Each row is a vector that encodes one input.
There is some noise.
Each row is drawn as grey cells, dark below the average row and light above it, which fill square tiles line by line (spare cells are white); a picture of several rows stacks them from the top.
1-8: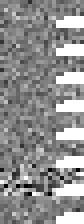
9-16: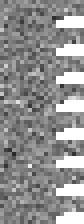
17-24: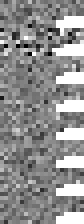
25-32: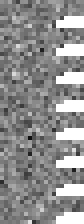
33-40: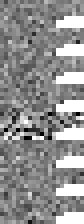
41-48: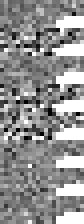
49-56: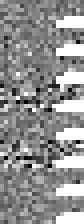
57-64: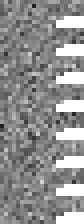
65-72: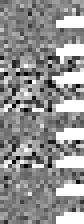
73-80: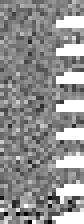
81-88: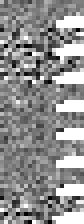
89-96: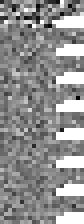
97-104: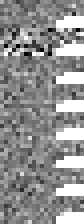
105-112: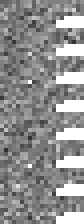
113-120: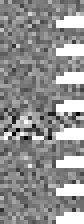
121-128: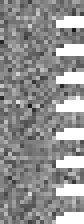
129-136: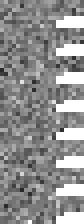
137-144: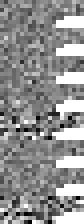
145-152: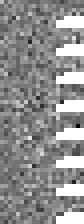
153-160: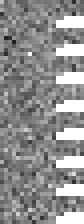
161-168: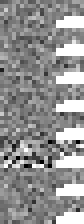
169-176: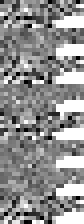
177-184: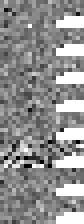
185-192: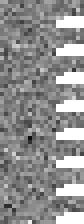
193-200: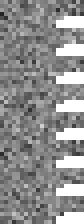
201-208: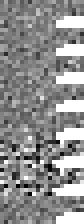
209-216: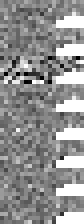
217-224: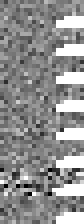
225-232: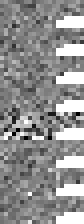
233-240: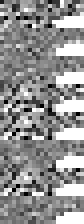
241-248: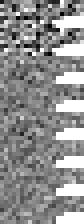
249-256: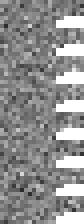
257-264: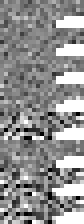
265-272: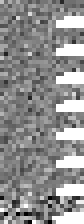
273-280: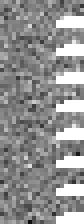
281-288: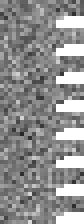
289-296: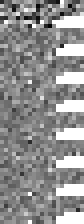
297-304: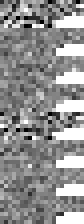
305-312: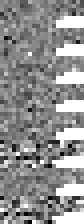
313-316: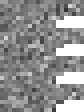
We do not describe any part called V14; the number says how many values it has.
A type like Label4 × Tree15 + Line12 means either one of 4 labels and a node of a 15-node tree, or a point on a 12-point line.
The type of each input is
Line8 + List2(Line9) × V14.
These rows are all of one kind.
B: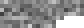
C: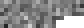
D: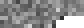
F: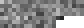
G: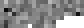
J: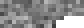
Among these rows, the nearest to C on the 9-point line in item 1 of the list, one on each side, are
B and G.
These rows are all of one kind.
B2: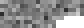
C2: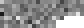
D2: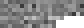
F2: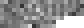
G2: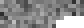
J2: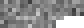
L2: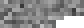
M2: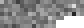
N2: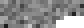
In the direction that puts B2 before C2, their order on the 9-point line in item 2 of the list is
N2, F2, M2, G2, D2, B2, J2, C2, L2.
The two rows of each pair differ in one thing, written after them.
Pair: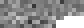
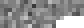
the place on the 9-point line in item 1 of the list
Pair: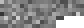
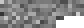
the place on the 9-point line in item 2 of the list
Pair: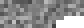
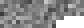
the place on the 9-point line in item 2 of the list
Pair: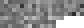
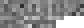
the place on the 9-point line in item 1 of the list
